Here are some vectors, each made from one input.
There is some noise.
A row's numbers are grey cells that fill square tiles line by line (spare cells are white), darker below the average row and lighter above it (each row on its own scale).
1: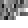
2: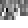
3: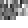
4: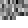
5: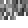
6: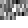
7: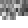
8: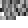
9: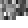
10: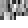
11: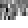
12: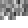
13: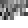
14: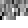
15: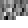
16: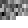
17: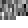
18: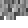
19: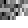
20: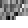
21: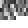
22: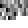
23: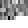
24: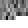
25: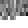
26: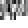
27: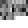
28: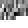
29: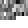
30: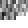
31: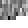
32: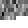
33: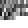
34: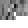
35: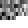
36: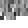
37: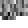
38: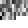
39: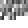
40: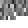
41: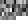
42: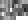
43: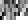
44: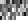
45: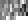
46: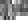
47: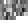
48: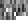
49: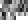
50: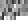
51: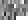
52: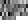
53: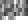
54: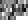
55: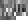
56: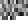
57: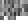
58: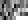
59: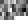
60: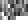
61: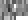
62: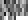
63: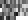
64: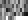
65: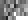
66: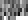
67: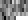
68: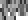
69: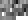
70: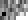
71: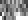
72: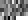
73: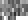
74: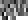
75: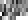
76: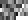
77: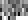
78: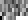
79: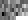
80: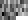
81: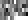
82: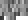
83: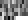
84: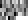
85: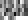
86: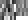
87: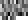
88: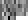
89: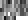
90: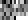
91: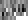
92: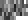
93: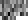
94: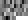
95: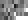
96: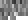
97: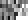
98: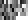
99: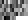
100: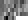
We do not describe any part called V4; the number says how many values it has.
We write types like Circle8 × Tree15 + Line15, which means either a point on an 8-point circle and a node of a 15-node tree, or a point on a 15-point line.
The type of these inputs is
Bool × Bool × Bool × Bool × (Tree7 + Unit) × V4.
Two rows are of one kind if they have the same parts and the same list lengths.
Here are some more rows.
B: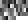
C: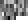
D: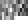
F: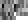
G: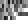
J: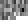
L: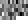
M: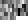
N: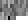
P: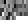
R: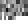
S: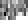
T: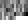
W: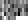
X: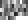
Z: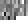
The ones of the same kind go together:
B, D, F, G, J, L, M, P
C, N, R, S, T, W, X, Z

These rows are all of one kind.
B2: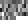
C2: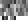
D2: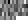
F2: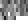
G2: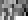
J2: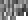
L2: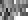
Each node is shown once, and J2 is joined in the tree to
G2.
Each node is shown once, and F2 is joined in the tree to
C2.
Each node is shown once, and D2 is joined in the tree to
L2.
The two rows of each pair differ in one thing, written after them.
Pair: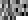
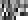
one of the four true/false values
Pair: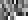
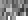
the node of the tree
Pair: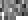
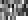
one of the four true/false values
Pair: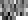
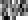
the node of the tree
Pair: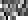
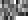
the node of the tree
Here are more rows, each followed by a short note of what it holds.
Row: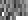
a node of a 7-node tree, four true/false values and a value of V4
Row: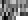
a node of a 7-node tree, four true/false values and a value of V4
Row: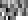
four true/false values and a value of V4
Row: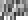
four true/false values and a value of V4
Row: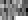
a node of a 7-node tree, four true/false values and a value of V4
